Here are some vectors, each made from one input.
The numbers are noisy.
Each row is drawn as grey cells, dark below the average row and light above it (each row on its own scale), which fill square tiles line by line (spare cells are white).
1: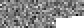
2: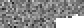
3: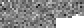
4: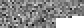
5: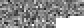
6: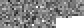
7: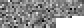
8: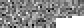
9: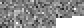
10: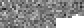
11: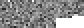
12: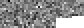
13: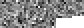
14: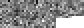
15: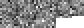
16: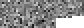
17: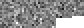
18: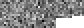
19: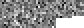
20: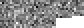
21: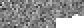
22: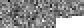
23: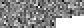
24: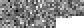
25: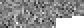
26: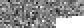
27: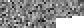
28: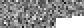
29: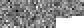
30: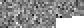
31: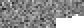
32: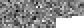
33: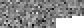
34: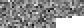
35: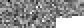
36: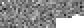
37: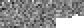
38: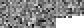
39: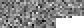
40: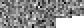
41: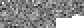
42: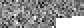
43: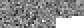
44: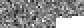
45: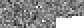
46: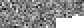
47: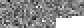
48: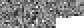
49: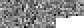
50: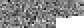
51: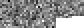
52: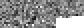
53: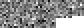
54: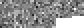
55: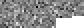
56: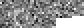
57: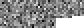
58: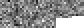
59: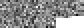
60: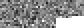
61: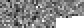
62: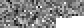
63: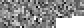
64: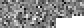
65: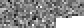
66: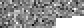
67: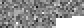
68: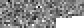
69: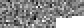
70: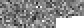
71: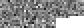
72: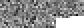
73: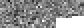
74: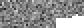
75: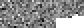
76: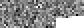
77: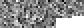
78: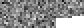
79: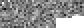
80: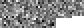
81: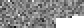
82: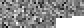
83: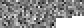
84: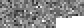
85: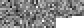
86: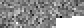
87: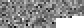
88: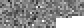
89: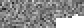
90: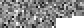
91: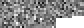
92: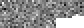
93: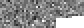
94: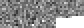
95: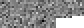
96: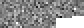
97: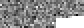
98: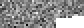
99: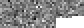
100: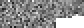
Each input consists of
either a point on a 7-point line, or a point on a 10-point line.
